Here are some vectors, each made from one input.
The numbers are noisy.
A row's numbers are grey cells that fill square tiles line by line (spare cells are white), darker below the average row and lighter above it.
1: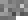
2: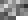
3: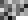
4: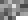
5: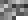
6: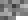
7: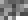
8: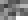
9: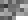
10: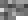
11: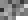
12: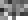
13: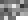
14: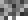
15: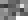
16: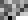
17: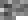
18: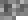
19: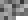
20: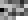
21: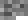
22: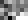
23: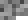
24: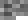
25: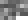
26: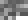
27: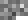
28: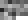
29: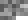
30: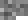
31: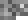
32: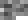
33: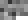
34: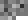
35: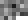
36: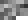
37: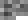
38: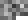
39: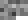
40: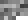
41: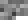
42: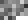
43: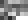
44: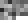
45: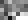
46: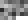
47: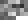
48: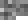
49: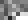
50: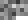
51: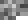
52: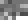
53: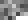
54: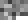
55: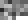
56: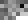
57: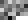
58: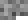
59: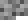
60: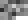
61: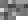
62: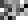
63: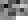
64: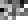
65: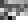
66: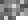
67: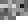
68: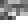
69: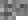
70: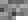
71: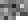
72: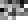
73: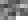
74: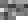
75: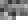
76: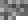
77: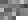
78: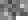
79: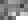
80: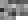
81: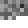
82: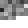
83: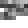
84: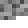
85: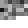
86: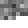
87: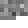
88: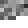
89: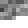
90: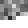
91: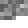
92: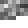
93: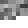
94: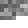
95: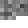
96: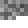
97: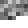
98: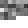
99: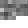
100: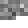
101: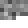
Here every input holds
a point on an 8-point line and a true/false value.
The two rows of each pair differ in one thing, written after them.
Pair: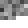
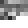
the true/false value
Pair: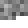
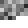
the true/false value
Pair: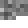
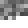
the true/false value
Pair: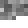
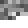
the place on the 8-point line
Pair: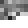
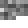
the place on the 8-point line
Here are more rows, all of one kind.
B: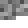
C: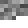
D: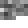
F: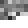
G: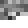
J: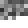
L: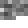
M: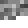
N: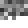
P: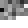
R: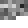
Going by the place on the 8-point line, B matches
F and G.
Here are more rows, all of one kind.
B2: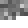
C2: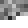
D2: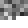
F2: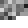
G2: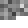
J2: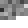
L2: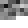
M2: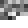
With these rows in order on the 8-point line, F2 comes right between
C2 and G2.
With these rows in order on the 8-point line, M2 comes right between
C2 and J2.
